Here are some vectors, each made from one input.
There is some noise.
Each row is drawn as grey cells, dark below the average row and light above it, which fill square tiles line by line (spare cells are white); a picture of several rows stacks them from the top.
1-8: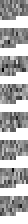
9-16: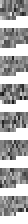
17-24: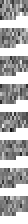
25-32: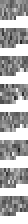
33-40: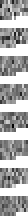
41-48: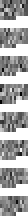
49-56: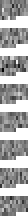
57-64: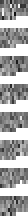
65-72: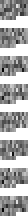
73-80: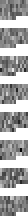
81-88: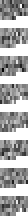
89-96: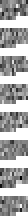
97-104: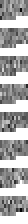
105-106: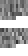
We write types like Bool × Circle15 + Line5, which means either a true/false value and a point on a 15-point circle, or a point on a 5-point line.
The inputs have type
(Bool × Bool × Bool + Label10) × Line6.
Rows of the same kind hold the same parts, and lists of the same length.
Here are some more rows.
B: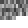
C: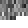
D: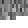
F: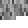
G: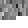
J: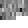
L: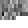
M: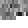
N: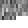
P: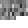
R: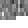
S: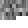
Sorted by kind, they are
B, F, J, L
C, D, G, M, N, P, R, S

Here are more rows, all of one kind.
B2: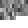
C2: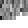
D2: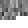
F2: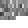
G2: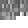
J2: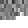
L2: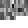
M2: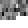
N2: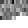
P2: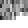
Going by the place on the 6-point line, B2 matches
G2 and L2.
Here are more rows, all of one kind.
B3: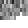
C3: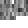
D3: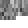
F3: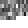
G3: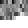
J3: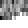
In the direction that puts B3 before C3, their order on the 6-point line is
F3, D3, G3, J3, B3, C3.
